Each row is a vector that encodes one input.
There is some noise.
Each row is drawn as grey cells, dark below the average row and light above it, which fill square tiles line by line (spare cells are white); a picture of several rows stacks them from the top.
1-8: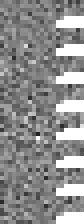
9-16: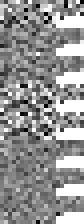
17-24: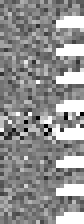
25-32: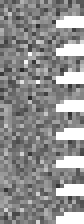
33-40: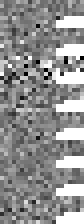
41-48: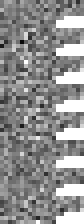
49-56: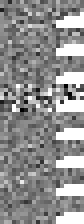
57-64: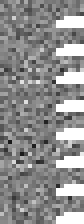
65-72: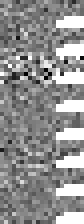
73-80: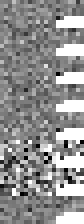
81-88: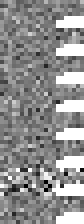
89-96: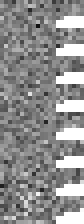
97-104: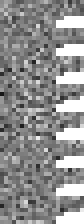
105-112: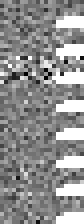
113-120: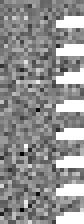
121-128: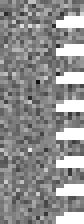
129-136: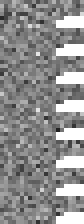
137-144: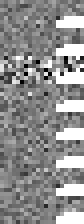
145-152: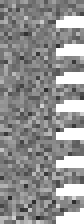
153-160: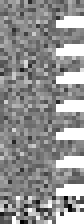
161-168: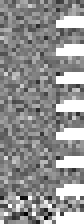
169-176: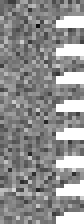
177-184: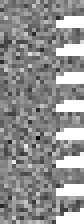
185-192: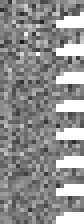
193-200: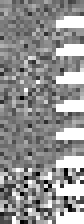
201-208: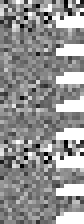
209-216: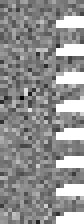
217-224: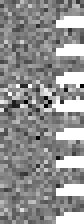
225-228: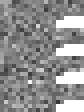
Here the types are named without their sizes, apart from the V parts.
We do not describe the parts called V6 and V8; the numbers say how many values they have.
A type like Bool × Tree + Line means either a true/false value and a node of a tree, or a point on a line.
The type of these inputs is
(Bool × Bool × Bool × Bool + V6) × V8 + Line.
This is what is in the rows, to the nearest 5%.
About 10% of them hold a point on a line. The rest hold a value of V8, together with either four true/false values, or a value of V6.
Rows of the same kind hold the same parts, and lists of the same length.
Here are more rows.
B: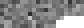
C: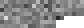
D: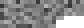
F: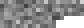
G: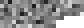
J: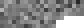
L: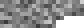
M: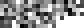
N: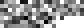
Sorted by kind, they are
B, C, D, F, J, L
G
M, N

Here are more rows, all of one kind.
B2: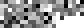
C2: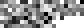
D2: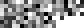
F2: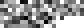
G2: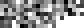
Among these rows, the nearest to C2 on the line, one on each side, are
B2 and F2.
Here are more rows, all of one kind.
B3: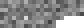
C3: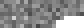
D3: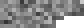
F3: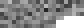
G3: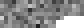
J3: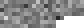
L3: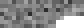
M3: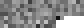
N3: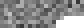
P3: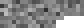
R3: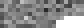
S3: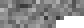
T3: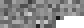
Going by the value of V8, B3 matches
C3, F3, G3 and L3.
